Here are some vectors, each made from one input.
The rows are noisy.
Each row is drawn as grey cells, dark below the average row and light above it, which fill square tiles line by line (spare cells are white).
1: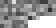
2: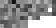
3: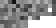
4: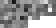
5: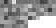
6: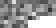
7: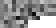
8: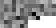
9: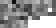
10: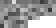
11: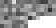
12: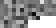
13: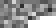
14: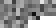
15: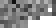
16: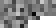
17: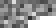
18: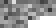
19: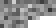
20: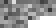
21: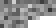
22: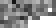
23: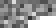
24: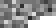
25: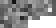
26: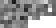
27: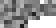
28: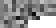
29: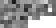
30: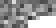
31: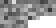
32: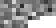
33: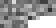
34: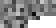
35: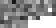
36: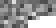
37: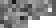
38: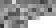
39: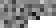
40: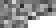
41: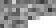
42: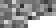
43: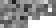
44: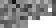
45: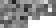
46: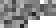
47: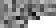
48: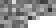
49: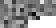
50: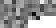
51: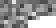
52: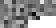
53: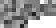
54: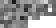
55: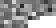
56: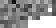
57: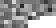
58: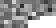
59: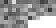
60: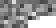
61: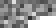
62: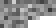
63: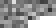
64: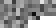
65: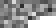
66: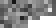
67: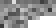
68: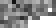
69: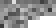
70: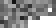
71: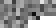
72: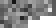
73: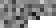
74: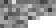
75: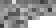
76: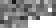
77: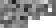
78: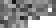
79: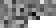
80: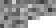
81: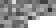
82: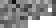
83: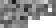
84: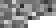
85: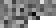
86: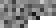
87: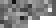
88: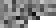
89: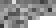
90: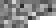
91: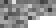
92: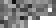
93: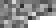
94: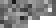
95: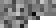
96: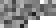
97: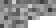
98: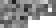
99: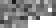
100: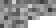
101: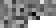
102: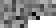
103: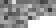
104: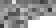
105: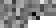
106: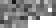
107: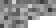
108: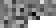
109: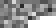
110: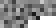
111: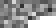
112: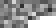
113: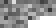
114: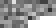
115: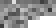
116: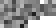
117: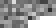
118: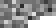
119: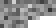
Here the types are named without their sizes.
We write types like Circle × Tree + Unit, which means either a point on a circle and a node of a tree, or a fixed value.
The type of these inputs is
Bool × Label + Line.
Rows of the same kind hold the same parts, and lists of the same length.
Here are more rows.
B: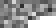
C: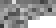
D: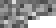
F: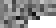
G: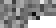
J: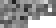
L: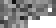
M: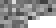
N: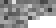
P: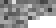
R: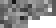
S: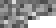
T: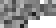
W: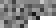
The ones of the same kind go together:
B, C, D, M, N, P, S
F, G, J, L, R, T, W

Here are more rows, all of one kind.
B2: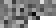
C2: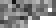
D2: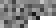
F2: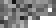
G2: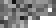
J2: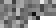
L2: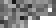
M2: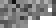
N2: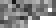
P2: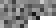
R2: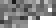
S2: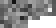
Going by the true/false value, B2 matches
D2, J2 and P2.
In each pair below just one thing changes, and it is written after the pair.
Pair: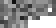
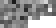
the label
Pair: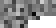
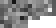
the true/false value
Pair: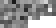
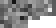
the label
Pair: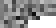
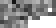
the true/false value
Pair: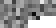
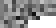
the label
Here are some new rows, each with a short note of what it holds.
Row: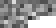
a point on a line
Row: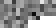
a label and a true/false value
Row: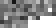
a label and a true/false value
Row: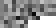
a label and a true/false value
